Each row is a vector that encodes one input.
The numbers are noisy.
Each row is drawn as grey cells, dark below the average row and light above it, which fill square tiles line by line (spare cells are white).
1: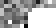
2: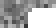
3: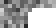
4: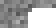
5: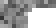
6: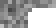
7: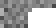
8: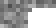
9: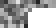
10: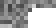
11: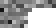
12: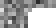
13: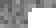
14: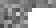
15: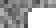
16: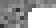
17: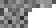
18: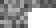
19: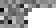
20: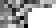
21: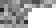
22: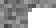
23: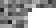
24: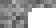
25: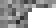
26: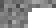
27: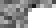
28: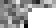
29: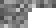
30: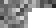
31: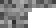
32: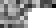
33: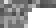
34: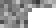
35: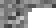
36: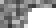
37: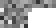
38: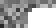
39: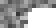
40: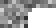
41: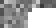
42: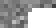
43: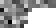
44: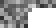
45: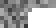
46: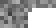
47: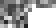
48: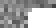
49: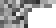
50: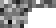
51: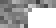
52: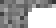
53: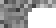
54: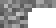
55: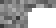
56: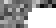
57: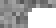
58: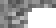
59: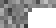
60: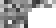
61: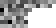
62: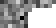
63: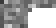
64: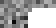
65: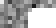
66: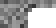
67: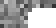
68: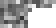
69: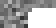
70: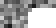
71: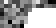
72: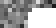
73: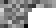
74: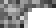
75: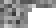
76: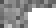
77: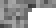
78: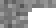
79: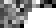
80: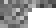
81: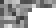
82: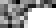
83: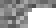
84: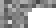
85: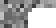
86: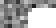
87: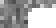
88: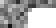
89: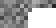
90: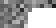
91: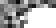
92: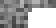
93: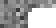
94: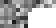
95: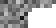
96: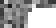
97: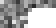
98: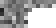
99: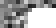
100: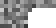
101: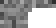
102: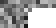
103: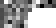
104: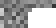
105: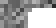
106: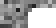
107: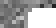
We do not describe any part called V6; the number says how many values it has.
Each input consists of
a true/false value, together with either a node of a 7-node tree, or a value of V6.
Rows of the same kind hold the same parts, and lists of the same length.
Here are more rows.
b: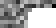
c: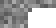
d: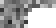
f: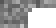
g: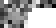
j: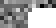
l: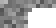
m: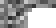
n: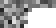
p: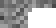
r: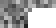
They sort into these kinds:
b, c, d, f, j, l, m, p, r
g, n

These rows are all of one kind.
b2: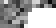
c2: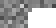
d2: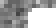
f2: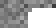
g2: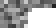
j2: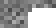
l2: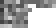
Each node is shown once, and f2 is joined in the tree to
c2 and j2.
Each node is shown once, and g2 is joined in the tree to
l2.
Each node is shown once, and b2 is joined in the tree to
d2 and j2.
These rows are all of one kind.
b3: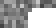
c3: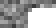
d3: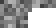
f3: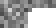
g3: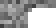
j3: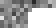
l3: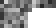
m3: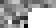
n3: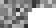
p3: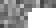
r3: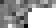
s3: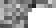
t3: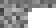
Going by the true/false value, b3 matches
d3 and r3.
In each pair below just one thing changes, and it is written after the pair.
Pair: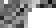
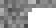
the node of the tree
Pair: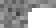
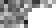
the true/false value
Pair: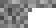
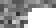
the node of the tree
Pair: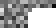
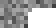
the true/false value
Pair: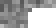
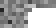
the node of the tree
